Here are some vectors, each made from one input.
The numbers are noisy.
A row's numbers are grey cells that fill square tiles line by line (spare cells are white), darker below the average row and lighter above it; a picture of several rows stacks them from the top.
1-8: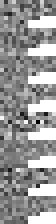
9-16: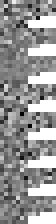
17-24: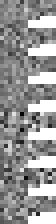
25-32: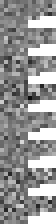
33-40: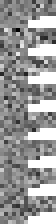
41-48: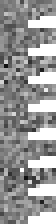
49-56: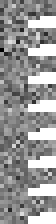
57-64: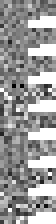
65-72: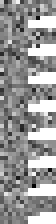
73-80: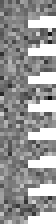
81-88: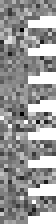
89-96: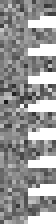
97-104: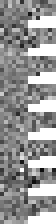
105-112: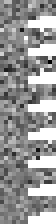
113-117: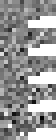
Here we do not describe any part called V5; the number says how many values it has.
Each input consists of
a list of up to three items, each a point on a 4-point line and a value of V5.
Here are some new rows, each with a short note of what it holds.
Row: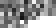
a list of one item
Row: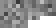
a list of two items
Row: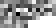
the empty list
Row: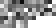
the empty list
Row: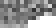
a list of one item
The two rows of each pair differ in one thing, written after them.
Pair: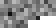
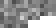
the place on the 4-point line in item 1 of the list
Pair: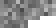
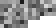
the value of V5 in item 1 of the list
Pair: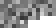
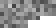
the place on the 4-point line in item 1 of the list
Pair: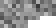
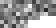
the place on the 4-point line in item 1 of the list
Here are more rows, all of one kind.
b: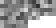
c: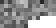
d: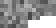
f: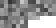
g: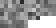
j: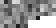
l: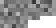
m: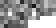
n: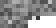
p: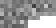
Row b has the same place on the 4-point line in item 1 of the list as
f, l and n.
